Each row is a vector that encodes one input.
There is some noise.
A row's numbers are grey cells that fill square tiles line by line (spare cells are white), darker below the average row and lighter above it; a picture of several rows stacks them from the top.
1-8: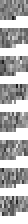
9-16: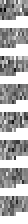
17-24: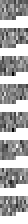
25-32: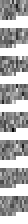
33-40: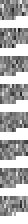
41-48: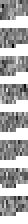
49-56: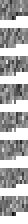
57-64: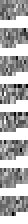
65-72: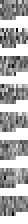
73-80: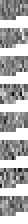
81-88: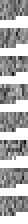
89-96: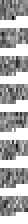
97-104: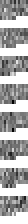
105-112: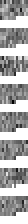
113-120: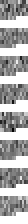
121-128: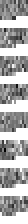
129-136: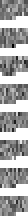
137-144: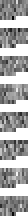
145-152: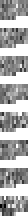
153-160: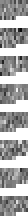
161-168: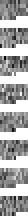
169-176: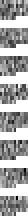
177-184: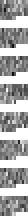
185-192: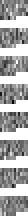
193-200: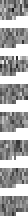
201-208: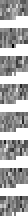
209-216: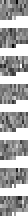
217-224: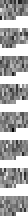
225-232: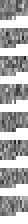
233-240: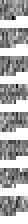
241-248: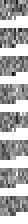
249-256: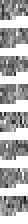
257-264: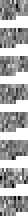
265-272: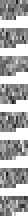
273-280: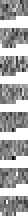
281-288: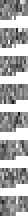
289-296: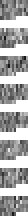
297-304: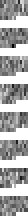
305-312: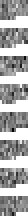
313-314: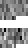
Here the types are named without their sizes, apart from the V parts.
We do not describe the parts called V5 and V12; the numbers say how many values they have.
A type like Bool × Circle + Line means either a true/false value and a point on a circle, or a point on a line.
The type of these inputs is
Circle × (Circle + Line) × Line + V5 × V12.
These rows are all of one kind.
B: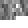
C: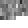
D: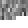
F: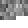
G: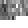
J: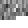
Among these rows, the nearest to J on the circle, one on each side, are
F and G.
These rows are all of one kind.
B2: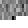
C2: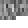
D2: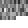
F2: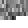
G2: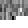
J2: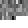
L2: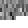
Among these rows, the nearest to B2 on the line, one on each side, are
G2 and J2.
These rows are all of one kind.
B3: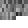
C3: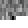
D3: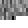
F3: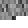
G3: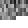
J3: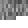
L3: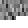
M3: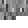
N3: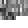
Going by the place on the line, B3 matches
J3 and N3.
